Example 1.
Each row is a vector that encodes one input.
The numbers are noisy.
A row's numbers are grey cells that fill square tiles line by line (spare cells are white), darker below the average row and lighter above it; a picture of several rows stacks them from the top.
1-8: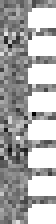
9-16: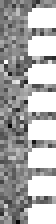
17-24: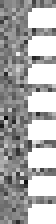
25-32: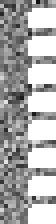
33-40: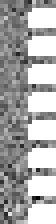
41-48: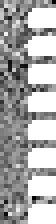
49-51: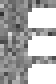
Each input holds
either a fixed value, or three true/false values.
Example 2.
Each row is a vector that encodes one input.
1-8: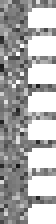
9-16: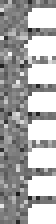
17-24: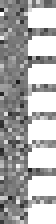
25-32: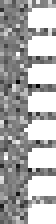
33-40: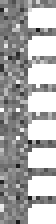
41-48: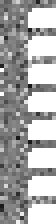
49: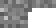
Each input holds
a point on an 8-point line.
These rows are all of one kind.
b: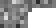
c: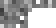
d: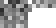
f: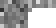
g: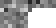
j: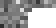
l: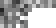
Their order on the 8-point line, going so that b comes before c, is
g, b, j, f, c, l, d.
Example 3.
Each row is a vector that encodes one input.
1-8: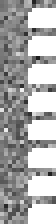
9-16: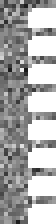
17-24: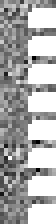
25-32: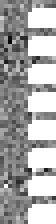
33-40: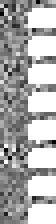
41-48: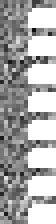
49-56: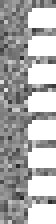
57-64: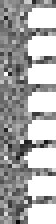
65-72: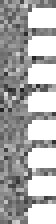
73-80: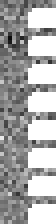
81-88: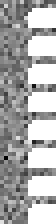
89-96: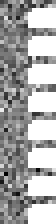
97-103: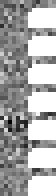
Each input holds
either a fixed value, or three true/false values.
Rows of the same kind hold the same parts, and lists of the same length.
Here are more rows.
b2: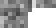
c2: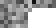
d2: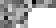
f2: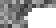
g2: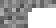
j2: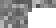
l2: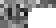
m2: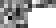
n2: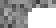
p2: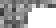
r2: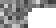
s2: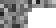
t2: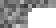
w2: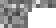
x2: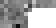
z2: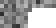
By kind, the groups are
b2, c2, d2, f2, g2, j2, m2, n2, p2, r2, s2, t2, w2, x2, z2
l2

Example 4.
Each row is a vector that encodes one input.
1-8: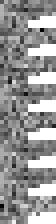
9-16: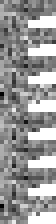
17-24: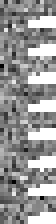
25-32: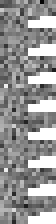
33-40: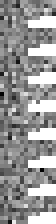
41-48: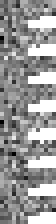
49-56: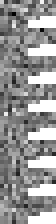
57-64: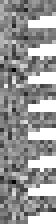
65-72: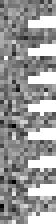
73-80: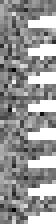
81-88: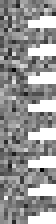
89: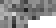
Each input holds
a point on a 10-point line.
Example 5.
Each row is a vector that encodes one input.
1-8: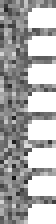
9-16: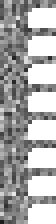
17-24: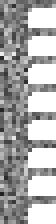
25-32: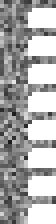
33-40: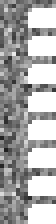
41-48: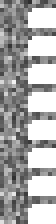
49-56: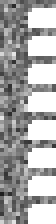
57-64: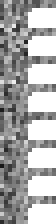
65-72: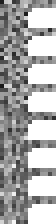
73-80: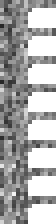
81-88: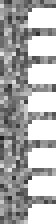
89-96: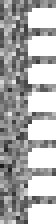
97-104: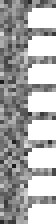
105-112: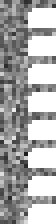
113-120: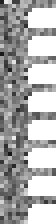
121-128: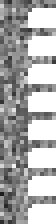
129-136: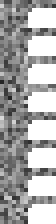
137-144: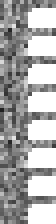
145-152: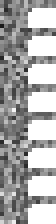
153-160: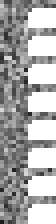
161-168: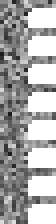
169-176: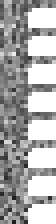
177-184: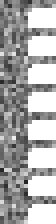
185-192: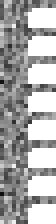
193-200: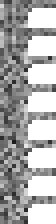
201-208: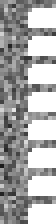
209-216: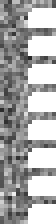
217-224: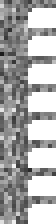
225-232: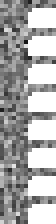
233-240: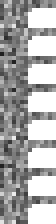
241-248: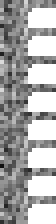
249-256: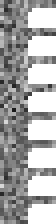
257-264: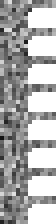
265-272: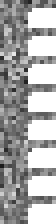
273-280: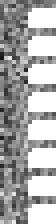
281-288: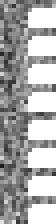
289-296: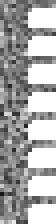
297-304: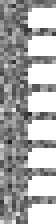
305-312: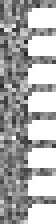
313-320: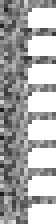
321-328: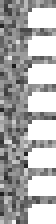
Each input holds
a point on an 11-point circle.
